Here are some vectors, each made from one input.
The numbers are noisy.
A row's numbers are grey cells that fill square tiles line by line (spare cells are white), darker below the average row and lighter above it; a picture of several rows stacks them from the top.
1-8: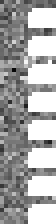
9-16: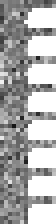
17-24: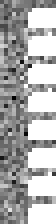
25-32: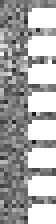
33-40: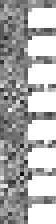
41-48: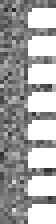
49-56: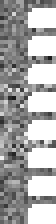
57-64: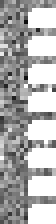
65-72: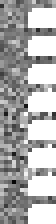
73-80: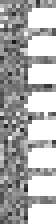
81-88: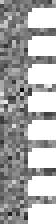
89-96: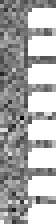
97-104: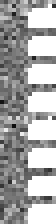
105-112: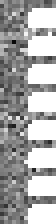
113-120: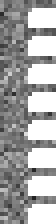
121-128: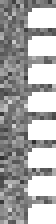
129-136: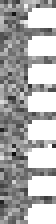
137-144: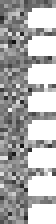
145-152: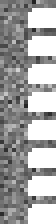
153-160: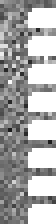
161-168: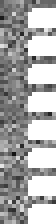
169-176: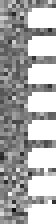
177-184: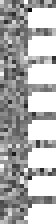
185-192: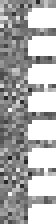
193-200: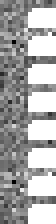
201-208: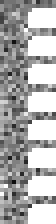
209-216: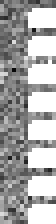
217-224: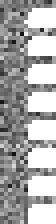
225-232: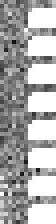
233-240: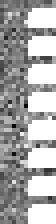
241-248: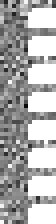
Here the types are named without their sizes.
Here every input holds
either a point on each of two circles, or a list of points on a line.
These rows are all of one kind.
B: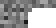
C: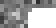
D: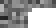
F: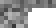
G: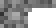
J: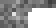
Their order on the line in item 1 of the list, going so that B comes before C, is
D, B, J, C, G, F.
